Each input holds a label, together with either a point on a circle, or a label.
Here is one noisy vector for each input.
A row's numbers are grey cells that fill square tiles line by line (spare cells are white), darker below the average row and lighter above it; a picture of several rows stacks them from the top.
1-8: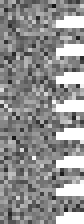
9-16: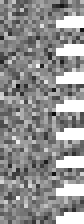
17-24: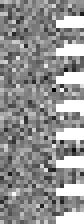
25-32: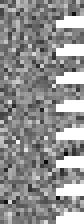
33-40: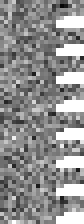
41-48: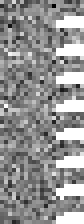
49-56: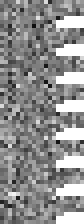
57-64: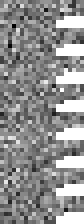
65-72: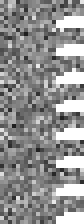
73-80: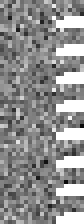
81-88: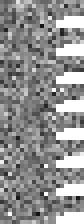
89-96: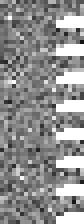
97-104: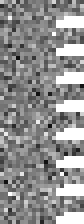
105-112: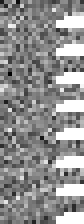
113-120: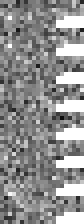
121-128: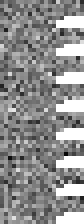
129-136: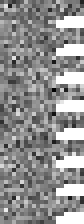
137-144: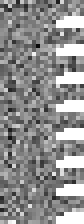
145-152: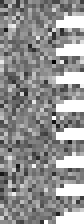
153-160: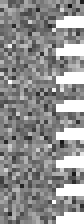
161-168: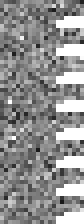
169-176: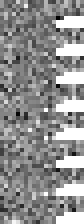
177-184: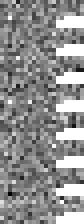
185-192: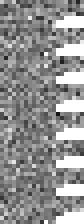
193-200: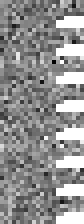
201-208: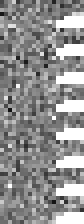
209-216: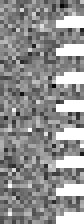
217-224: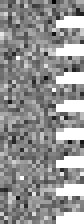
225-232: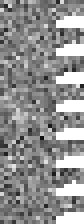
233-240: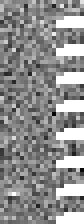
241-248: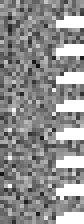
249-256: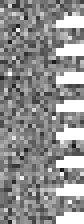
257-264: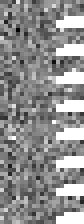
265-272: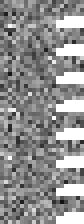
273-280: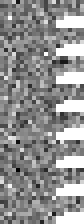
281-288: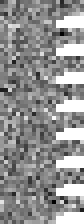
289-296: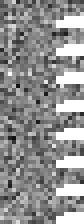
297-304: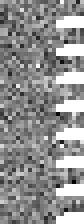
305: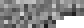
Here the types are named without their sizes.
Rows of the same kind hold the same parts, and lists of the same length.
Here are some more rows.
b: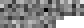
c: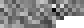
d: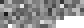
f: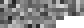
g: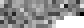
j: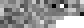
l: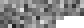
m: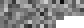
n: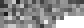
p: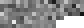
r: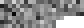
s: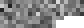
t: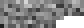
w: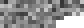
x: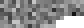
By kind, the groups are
b, c, f, m, p, s, t, x
d, g, j, l, n, r, w

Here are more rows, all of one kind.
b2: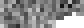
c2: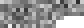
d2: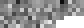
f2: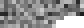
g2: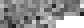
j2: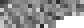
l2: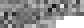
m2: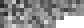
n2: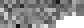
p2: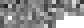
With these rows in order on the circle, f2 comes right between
g2 and m2.
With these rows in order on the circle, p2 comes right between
m2 and n2.
